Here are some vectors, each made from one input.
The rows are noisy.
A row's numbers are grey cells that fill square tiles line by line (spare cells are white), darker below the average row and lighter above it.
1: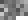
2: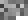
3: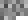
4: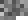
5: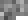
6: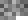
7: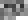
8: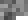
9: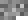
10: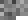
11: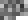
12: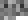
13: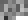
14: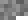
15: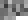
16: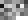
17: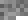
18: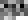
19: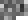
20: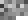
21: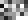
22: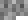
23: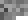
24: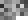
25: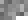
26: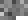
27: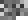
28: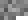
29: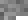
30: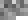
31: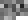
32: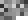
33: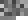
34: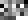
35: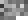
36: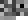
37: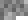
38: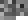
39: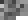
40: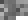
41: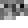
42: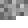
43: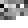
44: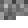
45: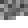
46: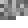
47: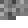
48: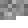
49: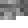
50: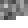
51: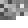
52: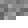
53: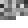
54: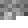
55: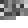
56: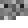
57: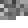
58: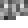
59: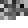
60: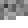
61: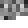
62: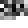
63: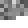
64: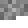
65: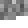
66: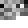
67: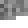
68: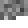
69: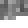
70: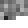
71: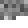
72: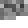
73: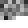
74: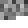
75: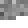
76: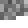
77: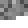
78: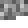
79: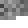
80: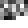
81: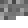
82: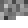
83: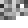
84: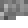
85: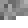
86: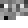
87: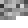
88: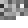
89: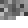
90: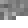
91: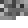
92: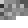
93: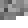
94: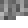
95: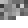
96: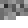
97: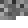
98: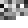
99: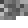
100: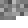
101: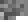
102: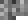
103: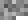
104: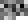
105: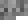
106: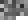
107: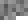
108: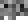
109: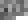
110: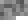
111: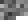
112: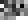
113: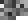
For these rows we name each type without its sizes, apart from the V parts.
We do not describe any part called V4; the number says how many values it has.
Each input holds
either a point on a line, or a true/false value and two values of V4.
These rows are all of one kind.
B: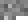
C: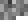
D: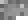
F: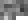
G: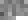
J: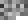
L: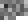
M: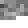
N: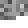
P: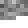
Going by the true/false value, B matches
G, J and N.
